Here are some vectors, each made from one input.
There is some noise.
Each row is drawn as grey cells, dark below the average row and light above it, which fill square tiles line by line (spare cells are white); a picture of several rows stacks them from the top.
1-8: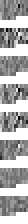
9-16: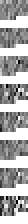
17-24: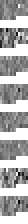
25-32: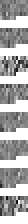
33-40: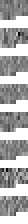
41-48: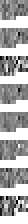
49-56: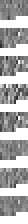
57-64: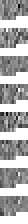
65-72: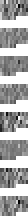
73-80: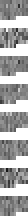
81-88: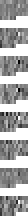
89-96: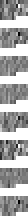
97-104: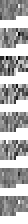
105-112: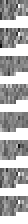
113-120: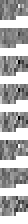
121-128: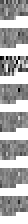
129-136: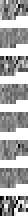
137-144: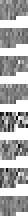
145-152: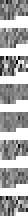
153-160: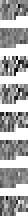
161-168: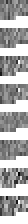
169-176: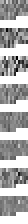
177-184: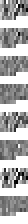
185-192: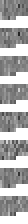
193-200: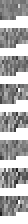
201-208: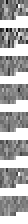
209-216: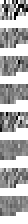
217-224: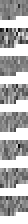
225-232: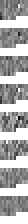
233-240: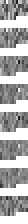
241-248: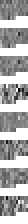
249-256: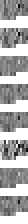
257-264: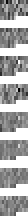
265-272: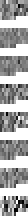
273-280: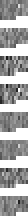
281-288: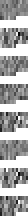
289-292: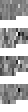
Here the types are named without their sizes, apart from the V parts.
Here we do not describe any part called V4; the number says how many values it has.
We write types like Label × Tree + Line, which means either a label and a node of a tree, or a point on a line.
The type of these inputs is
(Bool × Bool × Bool × Bool + Circle) × V4 + List(Line).
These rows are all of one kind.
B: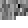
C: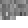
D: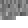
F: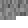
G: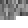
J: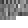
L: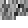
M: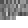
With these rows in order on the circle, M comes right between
C and J.
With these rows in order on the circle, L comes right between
C and G.
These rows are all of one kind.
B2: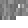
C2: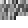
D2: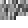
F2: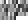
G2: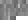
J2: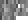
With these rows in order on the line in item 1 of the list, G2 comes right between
C2 and F2.
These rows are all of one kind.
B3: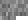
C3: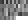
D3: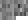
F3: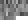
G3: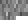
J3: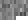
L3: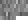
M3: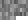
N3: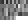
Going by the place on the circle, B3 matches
G3 and L3.
